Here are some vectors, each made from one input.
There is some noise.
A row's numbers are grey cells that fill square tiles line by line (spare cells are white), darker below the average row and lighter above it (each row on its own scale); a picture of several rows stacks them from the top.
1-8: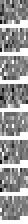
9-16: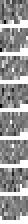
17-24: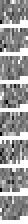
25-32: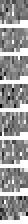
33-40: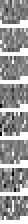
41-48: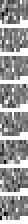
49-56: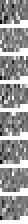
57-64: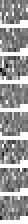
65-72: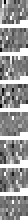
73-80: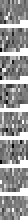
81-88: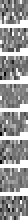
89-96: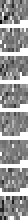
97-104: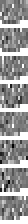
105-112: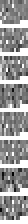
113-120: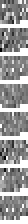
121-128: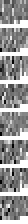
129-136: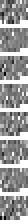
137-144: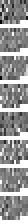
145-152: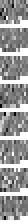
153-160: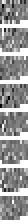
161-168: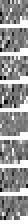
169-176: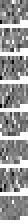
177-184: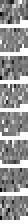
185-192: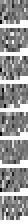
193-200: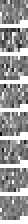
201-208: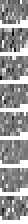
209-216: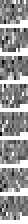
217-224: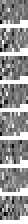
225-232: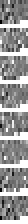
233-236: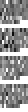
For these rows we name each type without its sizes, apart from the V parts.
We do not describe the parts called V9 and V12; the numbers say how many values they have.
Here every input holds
a point on a circle, together with either a true/false value and a value of V9, or a value of V12.
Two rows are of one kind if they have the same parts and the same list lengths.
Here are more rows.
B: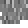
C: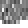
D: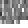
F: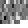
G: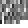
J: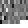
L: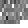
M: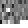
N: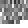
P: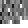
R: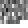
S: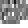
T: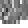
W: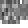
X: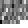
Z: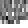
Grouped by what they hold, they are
B, C, D, L, N, R, S, T, W, Z
F, G, J, M, P, X

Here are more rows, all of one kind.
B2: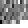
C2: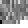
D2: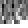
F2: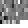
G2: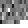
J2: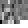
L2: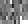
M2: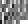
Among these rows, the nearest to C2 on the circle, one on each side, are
B2 and L2.
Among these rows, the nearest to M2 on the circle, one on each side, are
F2 and J2.
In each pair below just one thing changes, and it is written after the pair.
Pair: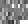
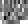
the value of V9
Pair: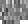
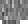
the true/false value
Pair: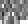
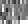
the value of V9
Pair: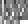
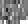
the true/false value
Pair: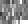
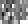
the value of V9
